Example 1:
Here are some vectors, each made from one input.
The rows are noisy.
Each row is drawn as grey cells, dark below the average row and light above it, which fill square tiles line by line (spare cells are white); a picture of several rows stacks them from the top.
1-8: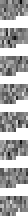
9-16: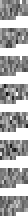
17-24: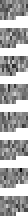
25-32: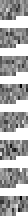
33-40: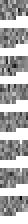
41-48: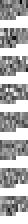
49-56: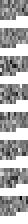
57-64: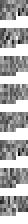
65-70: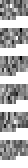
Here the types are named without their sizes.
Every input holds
a point on a line and four true/false values.
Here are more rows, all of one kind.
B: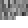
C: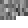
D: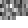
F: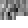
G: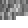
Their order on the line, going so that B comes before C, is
D, G, B, C, F.
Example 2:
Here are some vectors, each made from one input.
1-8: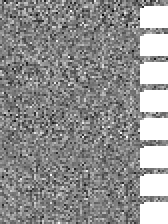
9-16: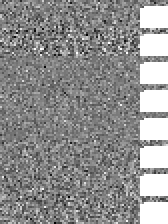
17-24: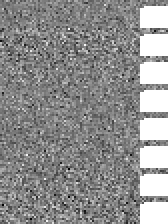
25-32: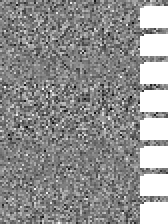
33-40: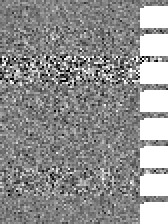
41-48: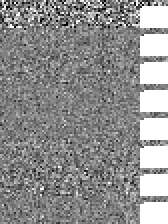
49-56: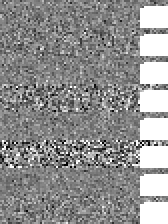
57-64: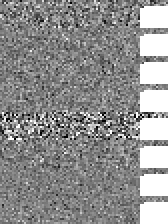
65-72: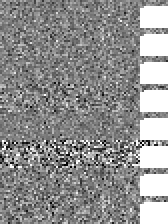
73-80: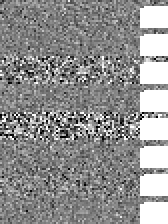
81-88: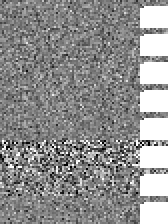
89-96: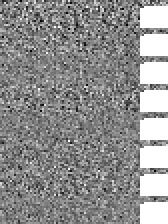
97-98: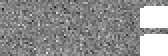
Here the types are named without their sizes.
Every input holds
either a fixed value, or a label and a true/false value.
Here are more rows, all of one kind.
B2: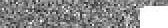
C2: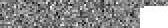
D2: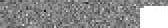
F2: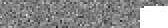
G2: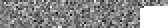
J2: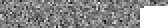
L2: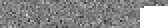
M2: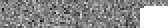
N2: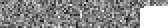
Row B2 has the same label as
C2 and G2.
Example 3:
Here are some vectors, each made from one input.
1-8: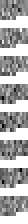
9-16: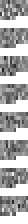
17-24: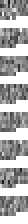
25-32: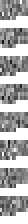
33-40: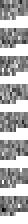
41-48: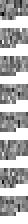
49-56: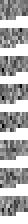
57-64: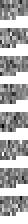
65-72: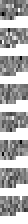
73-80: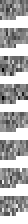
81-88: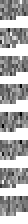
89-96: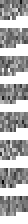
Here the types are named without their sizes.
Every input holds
a point on a line and four true/false values.
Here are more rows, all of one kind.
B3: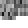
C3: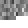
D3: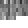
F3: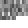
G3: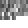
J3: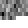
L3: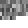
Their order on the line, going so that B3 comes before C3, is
J3, B3, L3, D3, C3, F3, G3.
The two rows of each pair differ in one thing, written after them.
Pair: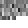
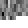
the place on the line
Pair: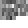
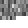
one of the four true/false values
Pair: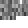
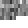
one of the four true/false values
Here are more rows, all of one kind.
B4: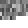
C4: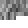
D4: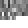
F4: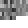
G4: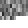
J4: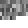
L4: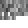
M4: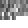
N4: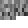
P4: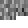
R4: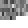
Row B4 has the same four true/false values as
G4, J4, L4 and M4.
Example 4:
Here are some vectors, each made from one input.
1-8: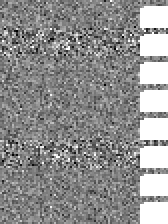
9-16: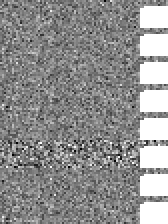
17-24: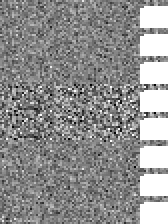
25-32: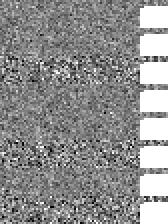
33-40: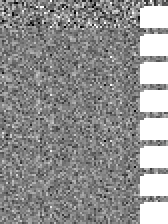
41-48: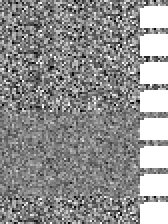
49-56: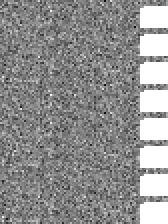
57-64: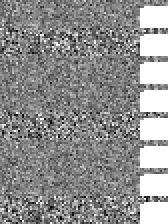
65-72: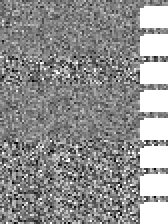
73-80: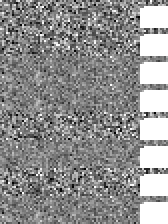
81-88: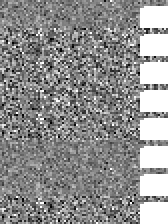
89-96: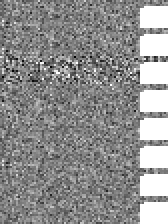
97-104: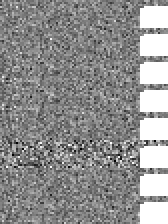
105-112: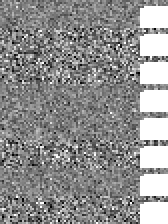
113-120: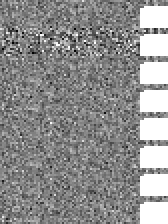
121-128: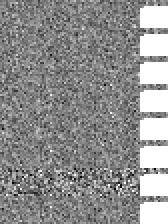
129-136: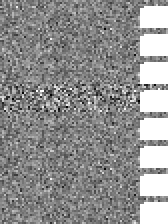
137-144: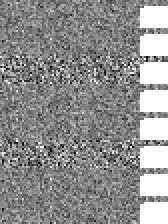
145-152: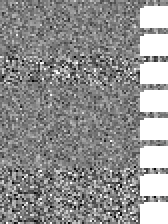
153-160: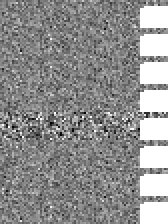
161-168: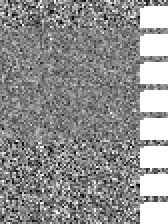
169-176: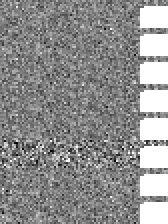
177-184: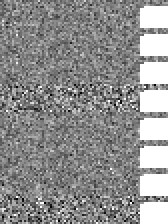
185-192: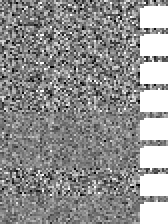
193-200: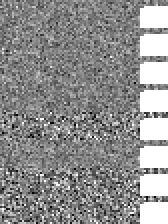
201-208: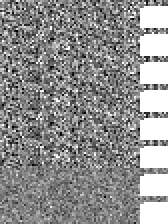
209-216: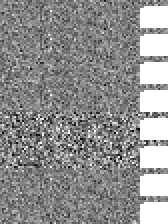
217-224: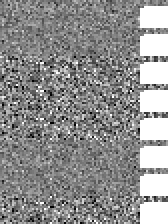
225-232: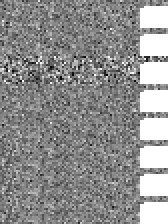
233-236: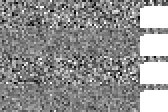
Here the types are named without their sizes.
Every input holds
either a label, or a point on a line.
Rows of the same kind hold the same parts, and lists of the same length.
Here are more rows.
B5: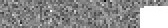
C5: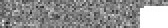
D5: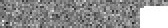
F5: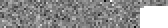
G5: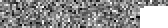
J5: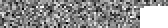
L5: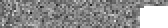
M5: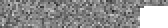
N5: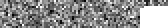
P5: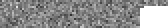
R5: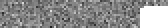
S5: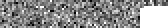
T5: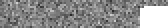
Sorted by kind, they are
B5, C5, D5, F5, L5, M5, P5, R5, T5
G5, J5, N5, S5

